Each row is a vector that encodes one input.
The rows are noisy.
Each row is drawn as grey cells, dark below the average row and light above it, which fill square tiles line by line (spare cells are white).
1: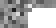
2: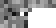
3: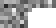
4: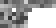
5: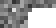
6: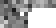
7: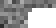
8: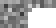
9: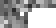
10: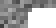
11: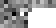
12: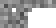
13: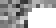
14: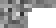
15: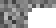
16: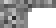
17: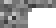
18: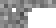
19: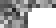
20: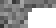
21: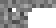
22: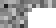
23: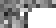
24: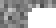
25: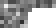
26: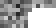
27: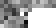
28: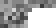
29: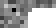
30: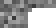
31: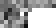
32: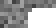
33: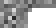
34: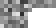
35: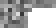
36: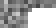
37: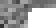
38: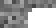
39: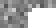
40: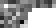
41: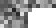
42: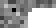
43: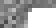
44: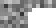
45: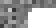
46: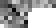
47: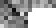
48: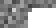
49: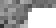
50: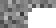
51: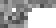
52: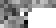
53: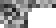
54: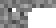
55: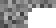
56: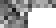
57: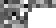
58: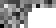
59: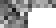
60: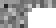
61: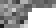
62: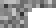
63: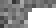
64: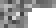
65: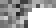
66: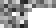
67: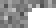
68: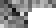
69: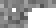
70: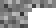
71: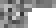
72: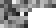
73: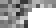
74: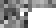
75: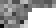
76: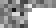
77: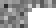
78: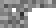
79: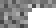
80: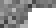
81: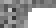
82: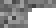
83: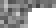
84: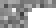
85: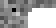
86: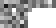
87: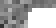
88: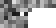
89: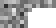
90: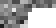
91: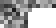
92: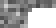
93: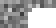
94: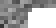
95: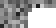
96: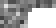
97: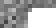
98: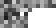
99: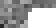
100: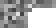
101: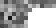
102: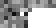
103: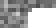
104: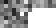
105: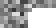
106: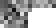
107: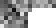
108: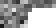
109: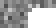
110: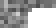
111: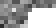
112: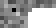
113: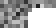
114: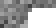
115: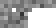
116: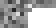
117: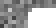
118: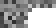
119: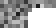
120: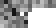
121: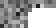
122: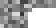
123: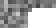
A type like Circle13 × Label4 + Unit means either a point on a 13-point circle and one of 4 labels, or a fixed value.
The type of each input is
Bool × List3(Line4) + Line3 × Line5.
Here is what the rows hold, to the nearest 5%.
About 20% of them hold a point on a 3-point line and a point on a 5-point line. The rest hold a true/false value, together with a list of up to three points on a 4-point line.
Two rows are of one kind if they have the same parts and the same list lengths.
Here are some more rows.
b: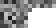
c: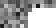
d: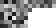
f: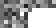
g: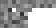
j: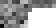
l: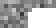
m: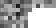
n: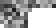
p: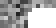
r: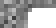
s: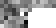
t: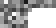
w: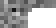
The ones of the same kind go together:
b, d, g
c, m, p
f, n, s
j, l, r
t, w

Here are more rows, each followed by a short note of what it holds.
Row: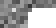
a true/false value, together with a list of three items
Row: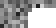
a true/false value, together with the empty list
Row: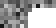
a true/false value, together with the empty list
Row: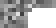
a true/false value, together with a list of one item
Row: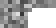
a true/false value, together with a list of one item
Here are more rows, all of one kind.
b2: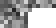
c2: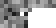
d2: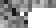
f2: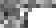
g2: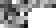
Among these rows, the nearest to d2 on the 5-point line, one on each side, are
b2 and f2.
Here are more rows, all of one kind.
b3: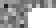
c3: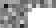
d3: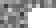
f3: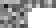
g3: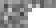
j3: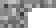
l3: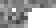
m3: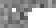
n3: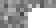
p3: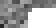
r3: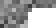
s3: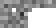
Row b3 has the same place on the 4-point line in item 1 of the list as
c3, d3, f3 and g3.
